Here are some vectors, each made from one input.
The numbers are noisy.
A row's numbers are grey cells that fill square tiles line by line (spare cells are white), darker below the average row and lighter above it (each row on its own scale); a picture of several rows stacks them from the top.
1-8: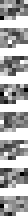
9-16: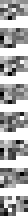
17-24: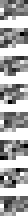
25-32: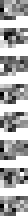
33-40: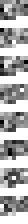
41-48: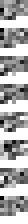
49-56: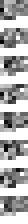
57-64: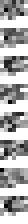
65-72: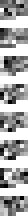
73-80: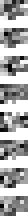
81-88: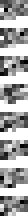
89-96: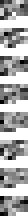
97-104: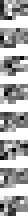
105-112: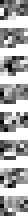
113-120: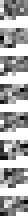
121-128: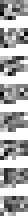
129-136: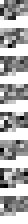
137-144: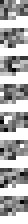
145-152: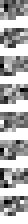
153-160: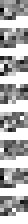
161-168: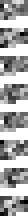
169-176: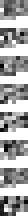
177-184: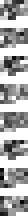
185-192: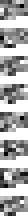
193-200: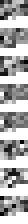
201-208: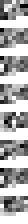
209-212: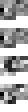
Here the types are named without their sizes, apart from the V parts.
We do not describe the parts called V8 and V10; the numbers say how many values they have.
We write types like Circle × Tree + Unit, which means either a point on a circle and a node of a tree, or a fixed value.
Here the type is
Line × (Tree + V8) × V10.
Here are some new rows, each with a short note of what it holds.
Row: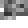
a point on a line, a node of a tree and a value of V10
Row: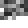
a point on a line, a node of a tree and a value of V10
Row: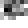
a point on a line, a node of a tree and a value of V10
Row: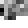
a point on a line, a node of a tree and a value of V10
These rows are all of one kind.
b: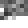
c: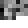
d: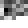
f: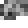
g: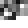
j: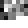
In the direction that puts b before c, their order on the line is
f, g, b, c, d, j.
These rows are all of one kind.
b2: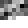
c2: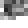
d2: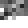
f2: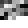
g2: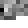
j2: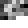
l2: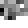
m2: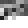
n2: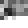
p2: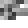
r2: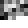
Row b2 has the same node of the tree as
j2 and l2.
